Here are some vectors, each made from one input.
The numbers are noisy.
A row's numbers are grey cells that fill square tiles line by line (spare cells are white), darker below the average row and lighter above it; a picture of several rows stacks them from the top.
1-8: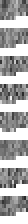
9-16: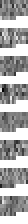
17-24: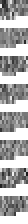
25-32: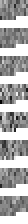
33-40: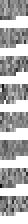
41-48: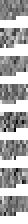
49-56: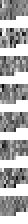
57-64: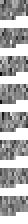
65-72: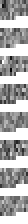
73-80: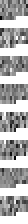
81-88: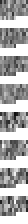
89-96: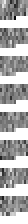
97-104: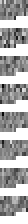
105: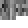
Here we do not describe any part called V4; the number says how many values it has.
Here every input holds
a value of V4, together with either a point on a 5-point circle and a true/false value, or a fixed value.
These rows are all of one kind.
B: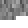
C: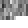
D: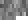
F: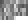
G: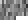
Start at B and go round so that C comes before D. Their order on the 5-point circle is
B, G, C, F, D.
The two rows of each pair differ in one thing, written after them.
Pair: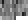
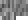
the value of V4
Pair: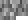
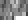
the value of V4
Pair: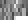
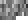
the value of V4
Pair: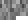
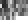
the true/false value
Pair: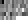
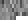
the true/false value
